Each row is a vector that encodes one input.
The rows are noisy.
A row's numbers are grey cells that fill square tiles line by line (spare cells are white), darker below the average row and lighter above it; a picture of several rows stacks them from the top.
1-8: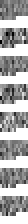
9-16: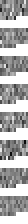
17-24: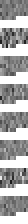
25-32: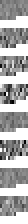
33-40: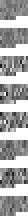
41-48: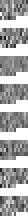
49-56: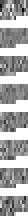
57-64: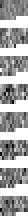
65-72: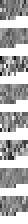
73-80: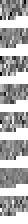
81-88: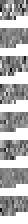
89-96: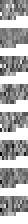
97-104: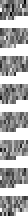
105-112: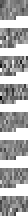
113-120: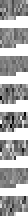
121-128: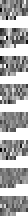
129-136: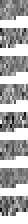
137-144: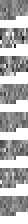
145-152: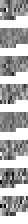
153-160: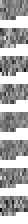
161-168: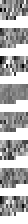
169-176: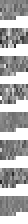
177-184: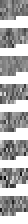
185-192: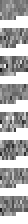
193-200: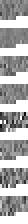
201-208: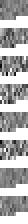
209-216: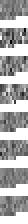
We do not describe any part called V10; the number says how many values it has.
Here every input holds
a value of V10, together with a list of up to two points on a 6-point line.
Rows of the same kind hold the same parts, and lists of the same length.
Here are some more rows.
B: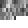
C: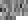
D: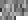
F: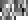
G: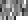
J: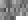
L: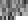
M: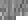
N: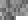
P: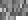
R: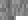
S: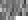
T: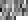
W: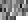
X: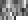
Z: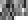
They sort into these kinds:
B, D, G, P, S, X
C, F, J, M, N, R, T, Z
L, W

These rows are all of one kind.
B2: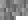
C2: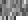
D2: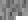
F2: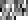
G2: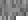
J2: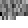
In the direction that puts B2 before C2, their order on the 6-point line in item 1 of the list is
G2, D2, B2, C2, J2, F2.
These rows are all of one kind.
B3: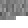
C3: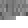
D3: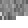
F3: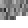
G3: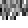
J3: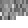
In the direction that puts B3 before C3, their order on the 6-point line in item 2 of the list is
B3, C3, G3, F3, D3, J3.
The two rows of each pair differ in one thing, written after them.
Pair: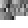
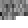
the place on the 6-point line in item 2 of the list
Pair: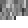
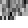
the place on the 6-point line in item 2 of the list
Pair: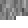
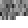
the value of V10
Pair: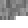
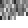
the place on the 6-point line in item 2 of the list
